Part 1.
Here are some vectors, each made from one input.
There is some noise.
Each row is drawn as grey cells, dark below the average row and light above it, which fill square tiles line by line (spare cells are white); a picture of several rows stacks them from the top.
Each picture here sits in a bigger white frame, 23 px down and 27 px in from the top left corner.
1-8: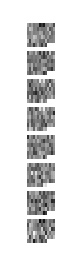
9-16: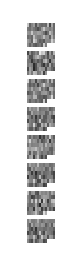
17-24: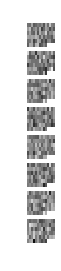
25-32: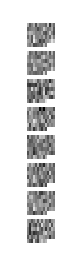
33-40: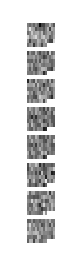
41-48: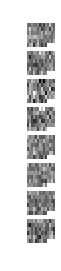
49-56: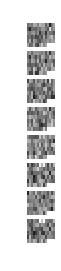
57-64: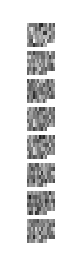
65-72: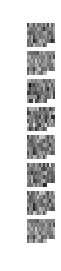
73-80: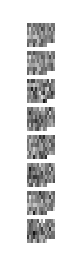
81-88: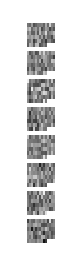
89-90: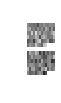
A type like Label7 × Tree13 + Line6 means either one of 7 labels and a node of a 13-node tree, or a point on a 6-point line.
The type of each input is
Bool × Circle8.
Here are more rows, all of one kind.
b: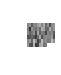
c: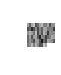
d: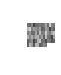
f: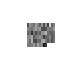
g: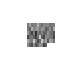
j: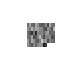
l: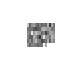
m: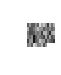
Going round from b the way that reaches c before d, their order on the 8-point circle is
b, l, c, m, d, f, j, g.
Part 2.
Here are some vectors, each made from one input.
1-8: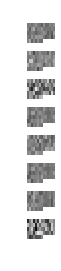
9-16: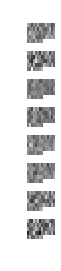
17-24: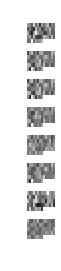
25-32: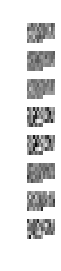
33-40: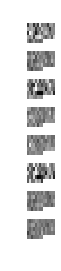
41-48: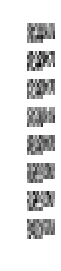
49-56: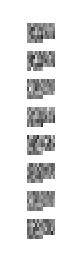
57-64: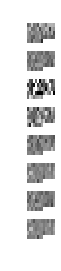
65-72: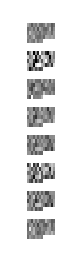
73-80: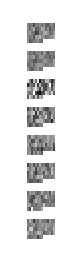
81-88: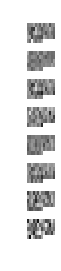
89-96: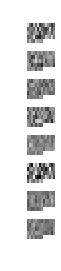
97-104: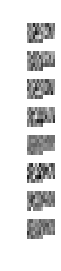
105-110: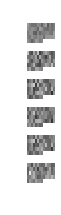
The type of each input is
Line7 + Tree12.
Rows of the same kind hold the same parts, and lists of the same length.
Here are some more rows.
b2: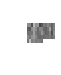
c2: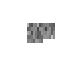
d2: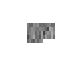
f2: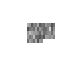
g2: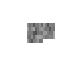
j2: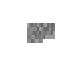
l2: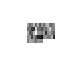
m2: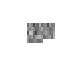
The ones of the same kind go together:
b2, c2, d2, f2, g2, j2, m2
l2

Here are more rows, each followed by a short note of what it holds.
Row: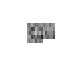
a point on a 7-point line
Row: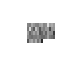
a point on a 7-point line
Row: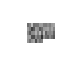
a point on a 7-point line
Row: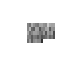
a point on a 7-point line
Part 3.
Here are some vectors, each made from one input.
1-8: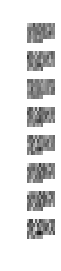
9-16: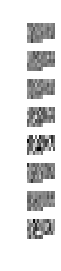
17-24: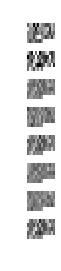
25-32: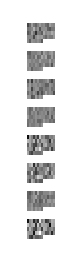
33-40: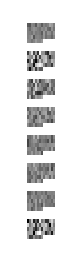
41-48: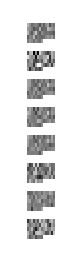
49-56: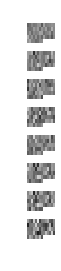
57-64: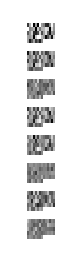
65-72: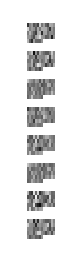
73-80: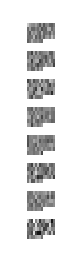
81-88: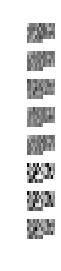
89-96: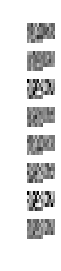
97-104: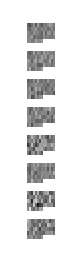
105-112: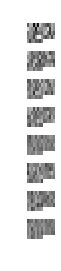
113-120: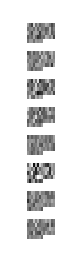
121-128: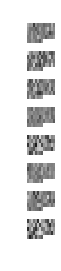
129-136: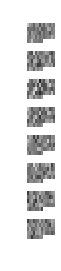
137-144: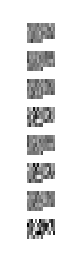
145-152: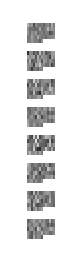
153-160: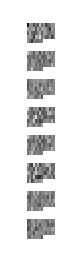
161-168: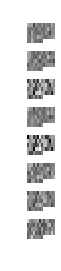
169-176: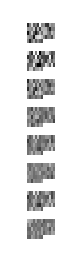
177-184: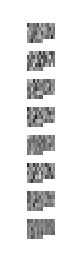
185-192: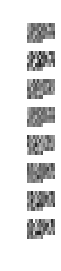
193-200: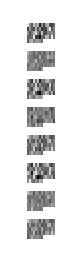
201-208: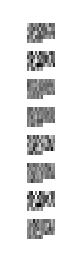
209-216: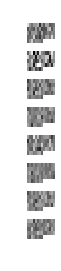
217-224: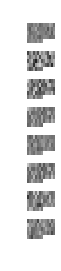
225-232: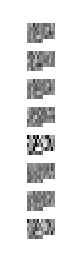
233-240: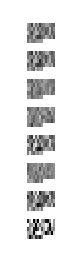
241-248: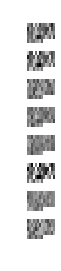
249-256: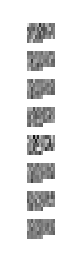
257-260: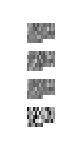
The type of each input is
Line7 × (Tree17 + Unit).
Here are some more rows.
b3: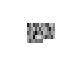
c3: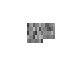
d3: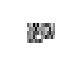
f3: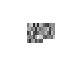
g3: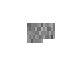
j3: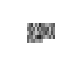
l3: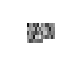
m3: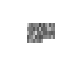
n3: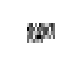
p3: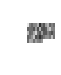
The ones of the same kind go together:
b3, c3, g3, j3, l3, n3
d3, f3, m3, p3

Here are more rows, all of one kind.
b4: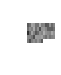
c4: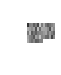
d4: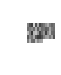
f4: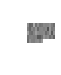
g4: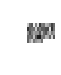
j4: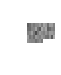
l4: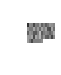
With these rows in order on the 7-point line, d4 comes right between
c4 and f4.
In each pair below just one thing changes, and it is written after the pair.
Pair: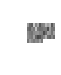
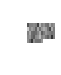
the place on the 7-point line
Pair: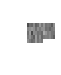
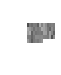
the node of the tree
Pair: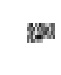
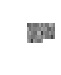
the node of the tree
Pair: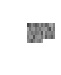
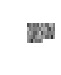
the node of the tree
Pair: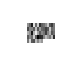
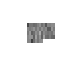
the place on the 7-point line
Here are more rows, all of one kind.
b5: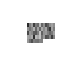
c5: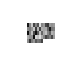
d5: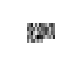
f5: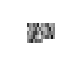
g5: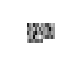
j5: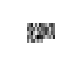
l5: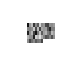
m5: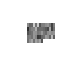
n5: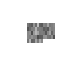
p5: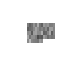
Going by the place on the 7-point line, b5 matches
n5 and p5.
